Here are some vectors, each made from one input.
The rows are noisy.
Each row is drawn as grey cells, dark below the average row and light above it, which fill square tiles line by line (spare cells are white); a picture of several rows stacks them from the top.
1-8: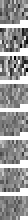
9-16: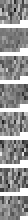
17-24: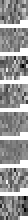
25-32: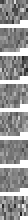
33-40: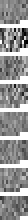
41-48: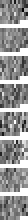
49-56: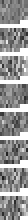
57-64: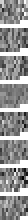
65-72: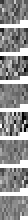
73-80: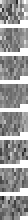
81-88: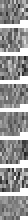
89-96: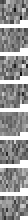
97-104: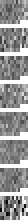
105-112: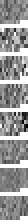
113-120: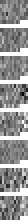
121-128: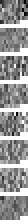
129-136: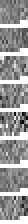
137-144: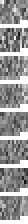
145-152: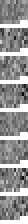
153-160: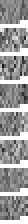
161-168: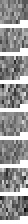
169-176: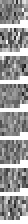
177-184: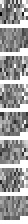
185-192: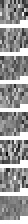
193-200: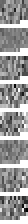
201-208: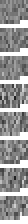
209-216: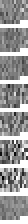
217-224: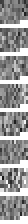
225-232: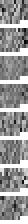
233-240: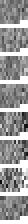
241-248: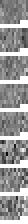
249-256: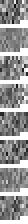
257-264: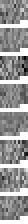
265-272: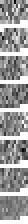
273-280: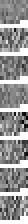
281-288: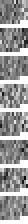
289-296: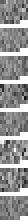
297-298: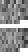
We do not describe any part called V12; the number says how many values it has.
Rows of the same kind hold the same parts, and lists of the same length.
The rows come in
2 kinds.
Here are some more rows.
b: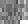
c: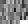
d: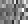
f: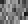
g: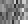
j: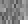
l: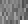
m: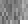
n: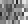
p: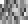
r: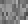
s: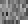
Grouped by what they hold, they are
b, c, d, f, g, l, n
j, m, p, r, s

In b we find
a point on an 11-point circle, a point on an 8-point line and a true/false value.
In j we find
one of 6 labels, a true/false value and a value of V12.
